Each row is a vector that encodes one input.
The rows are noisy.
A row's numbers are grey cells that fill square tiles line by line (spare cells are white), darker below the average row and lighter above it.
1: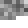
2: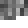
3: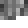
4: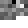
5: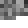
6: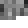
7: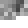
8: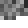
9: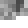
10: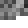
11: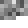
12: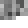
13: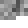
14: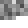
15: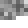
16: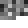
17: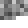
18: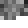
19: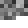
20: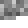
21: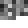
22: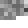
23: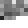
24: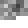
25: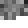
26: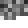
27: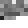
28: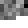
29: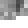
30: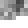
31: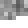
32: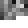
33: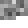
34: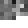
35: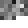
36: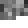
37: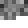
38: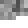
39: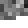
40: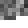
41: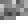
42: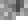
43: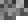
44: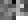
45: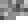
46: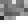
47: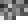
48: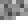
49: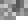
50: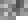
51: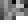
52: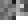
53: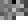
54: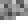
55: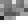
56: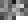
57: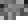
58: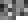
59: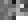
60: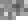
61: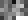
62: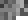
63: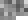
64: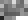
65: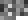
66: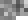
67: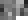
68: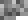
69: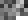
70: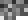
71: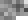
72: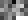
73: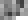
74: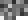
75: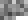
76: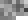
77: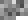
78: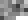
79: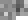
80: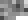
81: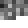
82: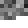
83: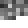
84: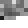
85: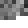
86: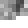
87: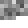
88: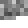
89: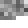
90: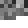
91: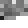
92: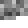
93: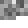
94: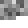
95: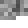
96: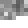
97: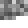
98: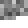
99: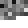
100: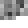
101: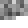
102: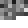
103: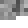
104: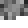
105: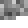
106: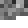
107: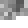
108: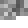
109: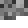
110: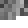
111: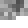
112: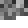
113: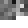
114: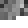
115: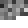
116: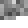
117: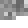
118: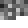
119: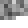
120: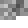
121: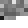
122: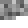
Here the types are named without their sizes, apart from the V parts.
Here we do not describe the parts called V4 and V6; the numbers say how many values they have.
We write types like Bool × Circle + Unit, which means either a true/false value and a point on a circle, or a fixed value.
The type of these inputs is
Bool × V6 + Label × V4.
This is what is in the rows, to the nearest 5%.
About 45% of them hold a label and a value of V4. The rest hold a true/false value and a value of V6.
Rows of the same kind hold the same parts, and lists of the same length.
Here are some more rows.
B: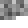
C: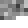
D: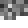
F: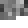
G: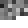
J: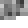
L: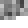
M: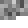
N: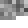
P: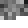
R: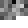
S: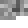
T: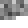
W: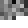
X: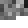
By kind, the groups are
B, C, J, L, M, N, S, T
D, F, G, P, R, W, X

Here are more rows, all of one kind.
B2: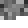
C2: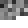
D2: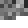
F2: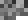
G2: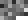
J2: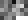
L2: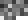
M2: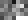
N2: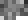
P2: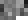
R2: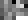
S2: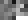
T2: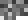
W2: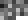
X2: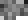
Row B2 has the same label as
L2, N2, T2 and X2.
